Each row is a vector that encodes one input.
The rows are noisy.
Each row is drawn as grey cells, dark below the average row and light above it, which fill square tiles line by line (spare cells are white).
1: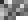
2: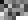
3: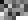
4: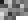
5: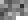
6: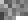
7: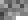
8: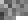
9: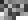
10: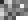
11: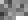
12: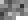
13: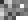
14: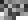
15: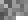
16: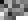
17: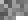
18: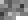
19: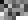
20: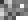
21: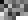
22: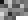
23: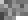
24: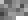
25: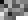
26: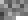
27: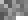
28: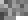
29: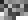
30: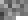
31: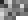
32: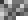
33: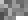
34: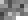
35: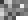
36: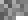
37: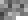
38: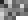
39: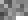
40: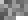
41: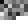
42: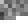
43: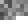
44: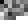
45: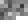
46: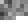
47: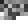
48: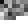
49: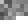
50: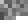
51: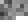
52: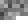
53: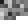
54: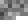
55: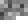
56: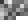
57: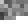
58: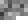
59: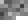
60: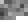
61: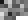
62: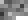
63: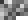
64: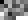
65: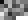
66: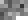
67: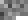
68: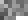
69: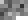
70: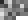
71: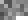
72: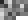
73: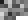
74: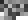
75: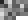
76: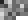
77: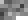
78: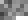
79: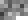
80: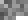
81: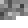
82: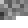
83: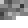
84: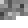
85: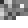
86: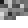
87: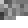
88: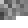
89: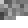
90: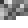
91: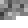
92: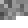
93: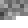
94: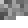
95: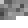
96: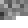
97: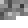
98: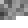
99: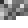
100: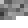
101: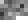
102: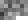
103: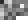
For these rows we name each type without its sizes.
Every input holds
either a point on a circle, or a point on a line.
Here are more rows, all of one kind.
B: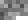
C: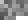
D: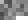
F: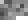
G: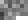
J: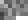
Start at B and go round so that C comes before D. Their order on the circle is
B, G, J, C, D, F.
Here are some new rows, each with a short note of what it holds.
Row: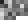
a point on a line
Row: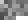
a point on a circle
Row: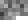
a point on a circle
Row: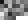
a point on a line
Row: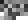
a point on a line
